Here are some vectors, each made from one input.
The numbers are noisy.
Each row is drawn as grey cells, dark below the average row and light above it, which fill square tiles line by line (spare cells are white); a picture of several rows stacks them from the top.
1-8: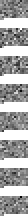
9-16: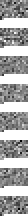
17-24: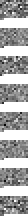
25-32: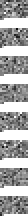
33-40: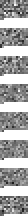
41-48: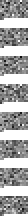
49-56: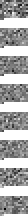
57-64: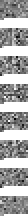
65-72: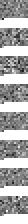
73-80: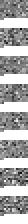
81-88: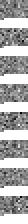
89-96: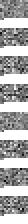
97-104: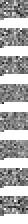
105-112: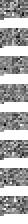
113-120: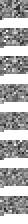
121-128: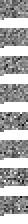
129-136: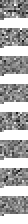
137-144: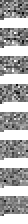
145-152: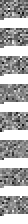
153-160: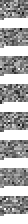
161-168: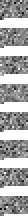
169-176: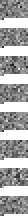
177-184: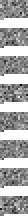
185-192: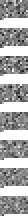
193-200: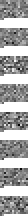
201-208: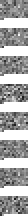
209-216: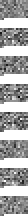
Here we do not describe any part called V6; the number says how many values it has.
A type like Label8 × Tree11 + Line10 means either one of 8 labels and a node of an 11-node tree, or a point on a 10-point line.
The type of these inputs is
(Bool × Circle9 + (Line4 + Tree9) × V6) × Label8 × Line4.
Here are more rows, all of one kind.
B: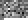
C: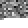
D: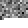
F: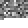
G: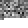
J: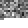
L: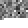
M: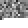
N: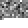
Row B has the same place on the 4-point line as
F and M.
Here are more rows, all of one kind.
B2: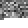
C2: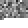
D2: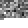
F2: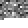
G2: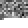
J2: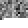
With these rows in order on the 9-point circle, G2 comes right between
B2 and J2.
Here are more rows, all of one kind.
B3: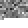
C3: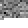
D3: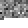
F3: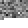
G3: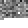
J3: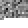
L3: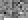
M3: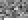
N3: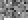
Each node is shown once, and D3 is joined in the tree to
C3.
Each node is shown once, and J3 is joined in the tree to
L3.
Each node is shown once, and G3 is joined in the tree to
F3.
